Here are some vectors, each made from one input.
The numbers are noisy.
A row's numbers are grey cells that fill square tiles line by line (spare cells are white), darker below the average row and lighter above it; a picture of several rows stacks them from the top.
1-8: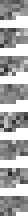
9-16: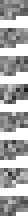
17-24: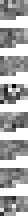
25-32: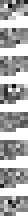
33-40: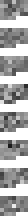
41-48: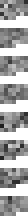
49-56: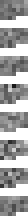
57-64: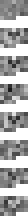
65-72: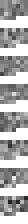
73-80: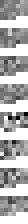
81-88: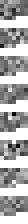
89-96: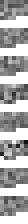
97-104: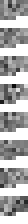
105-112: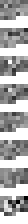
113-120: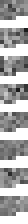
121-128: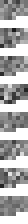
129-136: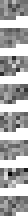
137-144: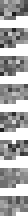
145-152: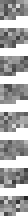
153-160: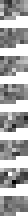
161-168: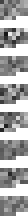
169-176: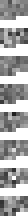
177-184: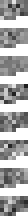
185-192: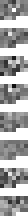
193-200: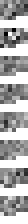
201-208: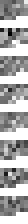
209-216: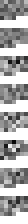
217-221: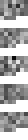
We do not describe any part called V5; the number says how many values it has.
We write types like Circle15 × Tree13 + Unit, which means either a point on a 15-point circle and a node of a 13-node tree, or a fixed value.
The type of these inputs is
(Circle8 + List2(V5)) × Line7.
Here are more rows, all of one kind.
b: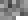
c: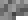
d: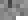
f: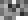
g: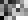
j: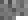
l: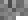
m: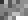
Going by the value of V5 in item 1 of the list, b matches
c and l.
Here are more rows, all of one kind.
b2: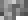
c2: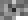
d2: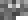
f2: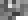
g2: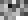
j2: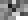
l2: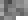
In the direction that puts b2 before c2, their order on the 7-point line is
l2, g2, b2, j2, c2, d2, f2.
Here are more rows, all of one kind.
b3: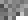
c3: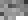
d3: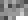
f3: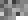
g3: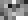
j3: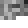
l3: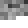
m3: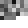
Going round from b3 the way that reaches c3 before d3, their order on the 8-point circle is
b3, g3, c3, l3, j3, f3, m3, d3.
